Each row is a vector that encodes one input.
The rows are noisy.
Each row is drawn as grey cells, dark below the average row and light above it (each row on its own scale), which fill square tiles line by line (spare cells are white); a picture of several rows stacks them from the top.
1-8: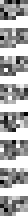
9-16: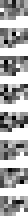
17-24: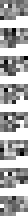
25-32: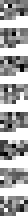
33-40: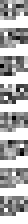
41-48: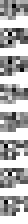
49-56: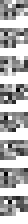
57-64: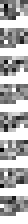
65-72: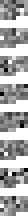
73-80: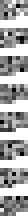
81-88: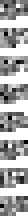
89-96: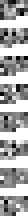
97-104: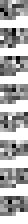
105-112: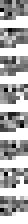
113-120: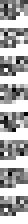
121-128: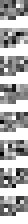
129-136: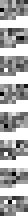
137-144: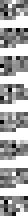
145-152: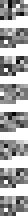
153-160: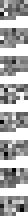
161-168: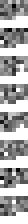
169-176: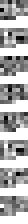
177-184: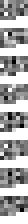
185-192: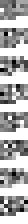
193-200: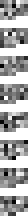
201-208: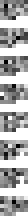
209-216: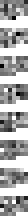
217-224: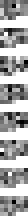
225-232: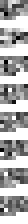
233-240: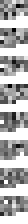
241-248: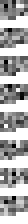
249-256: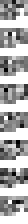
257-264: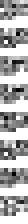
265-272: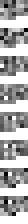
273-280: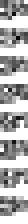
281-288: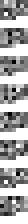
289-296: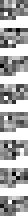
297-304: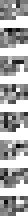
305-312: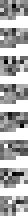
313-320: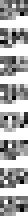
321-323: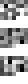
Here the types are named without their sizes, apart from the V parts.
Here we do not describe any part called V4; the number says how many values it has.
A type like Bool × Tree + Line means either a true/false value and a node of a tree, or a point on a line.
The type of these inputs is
(Bool × Bool × Bool × Bool + List(V4)) × (Label + Tree).
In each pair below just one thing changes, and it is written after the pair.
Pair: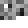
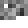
the value of V4 in item 2 of the list
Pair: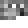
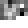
the value of V4 in item 1 of the list
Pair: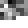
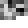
the node of the tree
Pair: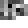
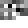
the value of V4 in item 1 of the list
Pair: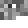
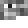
the value of V4 in item 1 of the list
